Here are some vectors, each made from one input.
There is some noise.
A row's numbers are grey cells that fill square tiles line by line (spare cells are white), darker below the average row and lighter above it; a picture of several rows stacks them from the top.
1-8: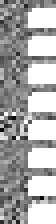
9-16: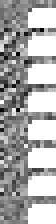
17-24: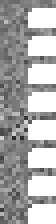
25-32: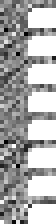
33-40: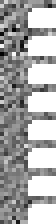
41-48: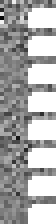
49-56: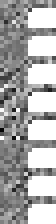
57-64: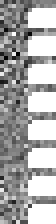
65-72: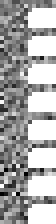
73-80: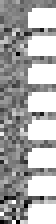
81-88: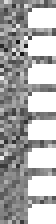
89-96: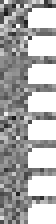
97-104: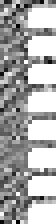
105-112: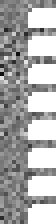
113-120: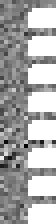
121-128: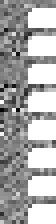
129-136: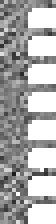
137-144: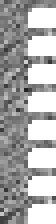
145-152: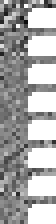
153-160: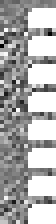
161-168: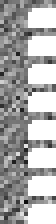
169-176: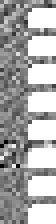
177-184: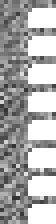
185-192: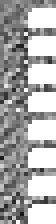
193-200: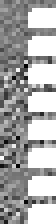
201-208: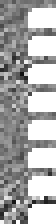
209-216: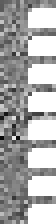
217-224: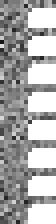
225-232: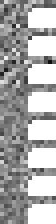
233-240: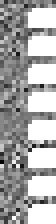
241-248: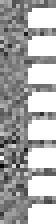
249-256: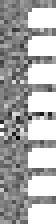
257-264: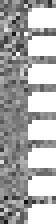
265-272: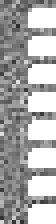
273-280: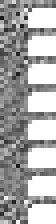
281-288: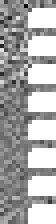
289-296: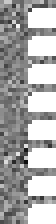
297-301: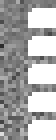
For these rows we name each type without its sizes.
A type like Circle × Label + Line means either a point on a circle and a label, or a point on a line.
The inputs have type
List(Line).
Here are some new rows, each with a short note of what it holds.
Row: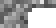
a list of two items
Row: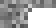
a list of one item
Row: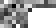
a list of one item
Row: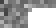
the empty list
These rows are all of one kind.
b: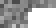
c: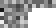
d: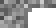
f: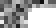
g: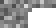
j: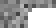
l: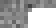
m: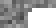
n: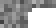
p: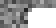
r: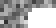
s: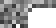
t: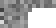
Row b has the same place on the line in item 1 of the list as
c and t.
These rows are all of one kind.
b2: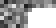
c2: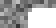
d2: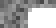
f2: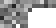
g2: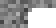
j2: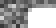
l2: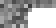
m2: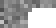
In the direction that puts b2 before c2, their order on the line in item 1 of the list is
l2, f2, m2, d2, j2, b2, c2, g2.
